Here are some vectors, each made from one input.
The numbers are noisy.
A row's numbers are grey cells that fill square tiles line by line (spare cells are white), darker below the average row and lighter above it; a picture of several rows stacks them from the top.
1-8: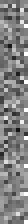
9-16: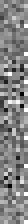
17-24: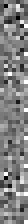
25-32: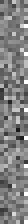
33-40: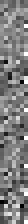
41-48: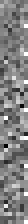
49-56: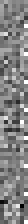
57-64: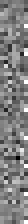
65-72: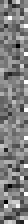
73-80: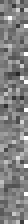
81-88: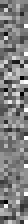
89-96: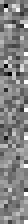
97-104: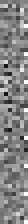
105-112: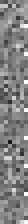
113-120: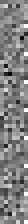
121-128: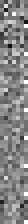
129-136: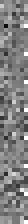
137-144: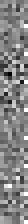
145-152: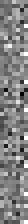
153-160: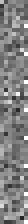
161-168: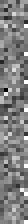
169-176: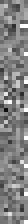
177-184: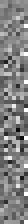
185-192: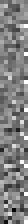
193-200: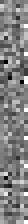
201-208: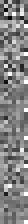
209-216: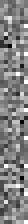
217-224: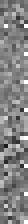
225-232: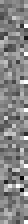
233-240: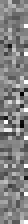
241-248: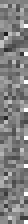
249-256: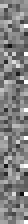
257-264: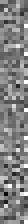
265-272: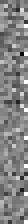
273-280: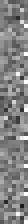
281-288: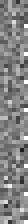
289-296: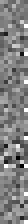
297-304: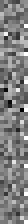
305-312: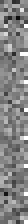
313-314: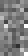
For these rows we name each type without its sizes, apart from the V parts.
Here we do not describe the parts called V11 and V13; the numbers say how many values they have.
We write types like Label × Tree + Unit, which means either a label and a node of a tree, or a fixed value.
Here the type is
(Circle + V11) × (Label × V13 + Unit).
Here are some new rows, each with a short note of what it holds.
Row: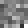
a point on a circle, a label and a value of V13
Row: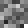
a value of V11
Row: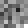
a point on a circle, a label and a value of V13
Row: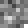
a label, a value of V11 and a value of V13
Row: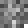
a point on a circle
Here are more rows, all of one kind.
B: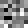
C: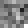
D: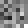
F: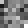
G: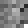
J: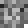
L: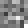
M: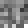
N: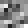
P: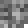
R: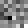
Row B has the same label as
F and G.
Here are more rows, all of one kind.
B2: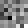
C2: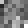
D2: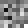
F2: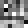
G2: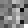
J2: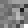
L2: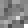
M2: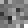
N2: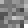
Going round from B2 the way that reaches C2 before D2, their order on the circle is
B2, M2, C2, F2, G2, J2, L2, D2, N2.
